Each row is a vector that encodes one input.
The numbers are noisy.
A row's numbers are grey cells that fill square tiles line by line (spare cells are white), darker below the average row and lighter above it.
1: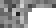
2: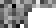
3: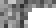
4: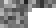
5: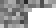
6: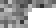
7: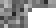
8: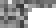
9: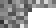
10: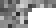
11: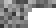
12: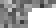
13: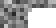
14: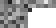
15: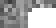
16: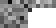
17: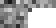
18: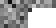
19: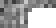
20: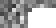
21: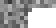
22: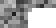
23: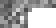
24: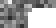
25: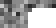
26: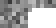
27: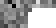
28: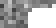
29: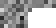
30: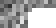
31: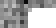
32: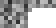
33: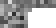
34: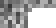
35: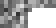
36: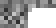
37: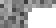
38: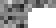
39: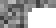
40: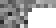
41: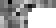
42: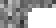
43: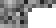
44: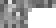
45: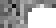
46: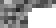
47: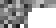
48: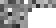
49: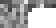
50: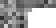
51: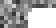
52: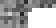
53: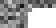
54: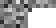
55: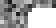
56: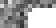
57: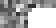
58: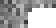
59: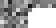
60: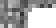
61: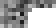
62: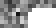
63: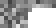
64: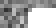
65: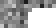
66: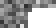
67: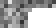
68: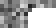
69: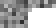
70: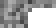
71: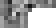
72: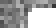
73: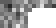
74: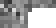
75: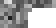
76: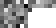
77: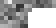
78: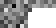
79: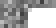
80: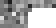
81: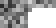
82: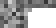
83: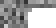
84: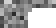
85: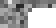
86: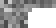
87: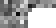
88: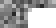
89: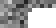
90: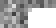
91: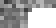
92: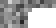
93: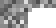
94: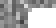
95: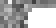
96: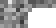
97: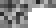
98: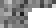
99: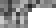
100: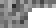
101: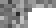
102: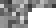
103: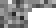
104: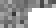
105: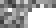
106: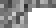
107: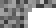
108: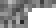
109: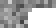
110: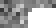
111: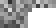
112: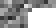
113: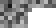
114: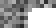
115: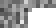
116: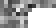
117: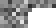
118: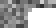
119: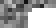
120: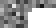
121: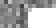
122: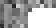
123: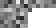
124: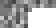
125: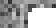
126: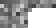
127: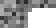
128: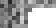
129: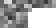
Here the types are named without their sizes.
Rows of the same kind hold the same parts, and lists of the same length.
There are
2 kinds of row.
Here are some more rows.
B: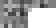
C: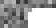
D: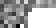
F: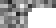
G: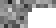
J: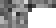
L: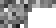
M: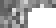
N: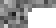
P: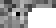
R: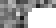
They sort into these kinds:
B, C, N, R
D, F, G, J, L, M, P

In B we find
a point on each of two circles and a point on a line.
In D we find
a point on each of two circles and a node of a tree.
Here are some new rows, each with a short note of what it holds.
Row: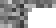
a point on each of two circles and a point on a line
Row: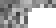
a point on each of two circles and a node of a tree
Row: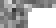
a point on each of two circles and a point on a line
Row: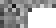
a point on each of two circles and a node of a tree
